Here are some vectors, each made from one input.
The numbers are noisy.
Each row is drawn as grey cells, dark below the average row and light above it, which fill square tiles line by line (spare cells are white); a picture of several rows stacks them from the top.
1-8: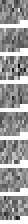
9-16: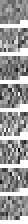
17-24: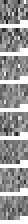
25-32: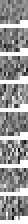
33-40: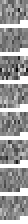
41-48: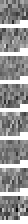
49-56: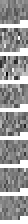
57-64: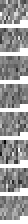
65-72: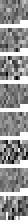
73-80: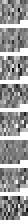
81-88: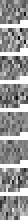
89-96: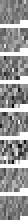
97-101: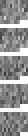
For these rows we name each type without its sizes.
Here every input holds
either a point on a circle, or a point on a line.
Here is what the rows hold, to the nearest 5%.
About 70% of them hold a point on a circle. The rest hold a point on a line.
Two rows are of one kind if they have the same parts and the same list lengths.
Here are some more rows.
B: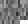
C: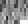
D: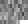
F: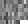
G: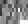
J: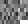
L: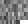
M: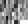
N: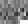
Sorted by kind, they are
B, F, J, L, N
C, D, G, M

